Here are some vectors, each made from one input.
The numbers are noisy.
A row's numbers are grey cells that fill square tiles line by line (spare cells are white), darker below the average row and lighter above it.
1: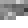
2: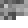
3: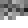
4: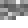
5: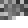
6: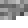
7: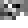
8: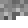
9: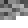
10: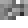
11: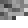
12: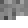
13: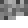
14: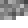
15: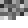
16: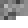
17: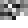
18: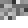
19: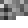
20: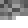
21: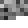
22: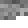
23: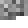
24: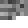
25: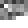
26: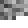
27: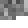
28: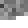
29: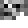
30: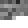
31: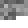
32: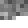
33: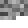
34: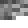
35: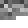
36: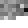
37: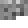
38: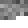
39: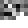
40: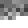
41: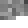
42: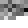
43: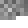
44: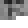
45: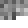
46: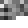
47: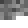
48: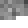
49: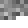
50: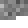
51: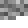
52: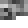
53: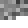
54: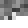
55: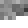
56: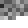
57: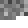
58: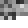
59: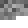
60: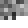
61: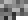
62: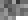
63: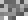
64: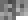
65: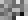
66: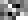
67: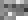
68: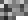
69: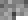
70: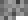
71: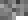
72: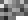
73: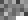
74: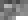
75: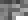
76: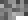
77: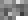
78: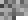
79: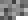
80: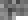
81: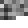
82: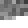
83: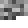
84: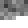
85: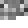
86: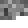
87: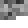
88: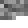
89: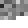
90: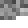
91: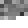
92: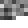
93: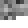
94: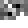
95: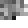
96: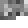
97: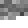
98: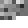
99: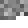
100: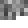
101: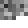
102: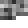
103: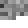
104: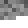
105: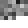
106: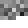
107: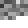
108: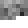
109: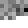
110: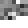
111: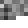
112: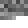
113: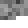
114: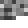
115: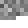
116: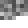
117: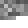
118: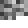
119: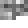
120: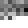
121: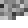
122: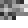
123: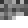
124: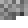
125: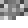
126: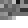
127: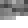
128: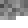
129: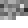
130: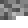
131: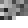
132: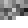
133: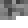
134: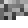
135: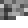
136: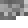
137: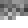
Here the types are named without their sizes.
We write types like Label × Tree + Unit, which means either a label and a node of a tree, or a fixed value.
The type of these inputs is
List(Line).
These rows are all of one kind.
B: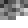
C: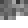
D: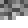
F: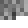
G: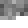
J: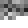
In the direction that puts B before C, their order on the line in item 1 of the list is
J, G, D, B, C, F.
